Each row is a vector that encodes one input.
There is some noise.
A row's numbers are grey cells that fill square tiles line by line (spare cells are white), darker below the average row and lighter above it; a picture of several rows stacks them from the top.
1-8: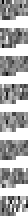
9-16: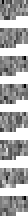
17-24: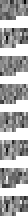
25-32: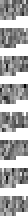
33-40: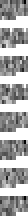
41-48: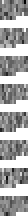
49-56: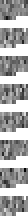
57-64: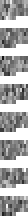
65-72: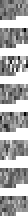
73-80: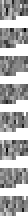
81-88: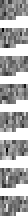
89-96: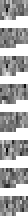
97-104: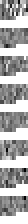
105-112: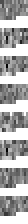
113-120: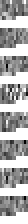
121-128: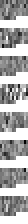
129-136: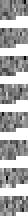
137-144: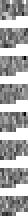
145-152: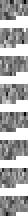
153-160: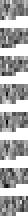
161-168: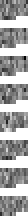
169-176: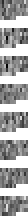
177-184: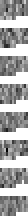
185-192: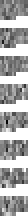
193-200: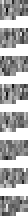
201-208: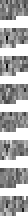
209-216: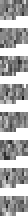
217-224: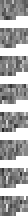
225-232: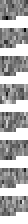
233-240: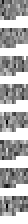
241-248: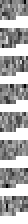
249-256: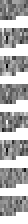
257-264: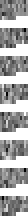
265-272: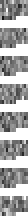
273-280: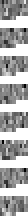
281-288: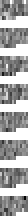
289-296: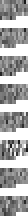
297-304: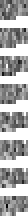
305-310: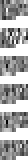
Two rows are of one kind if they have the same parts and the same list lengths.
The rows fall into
3 kinds.
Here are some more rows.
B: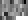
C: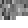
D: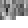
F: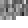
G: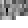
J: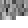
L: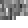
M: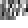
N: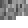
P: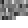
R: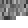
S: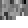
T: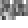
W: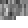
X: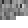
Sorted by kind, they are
B, C, L, N, P, R, S, W, X
D, F, G, J, T
M

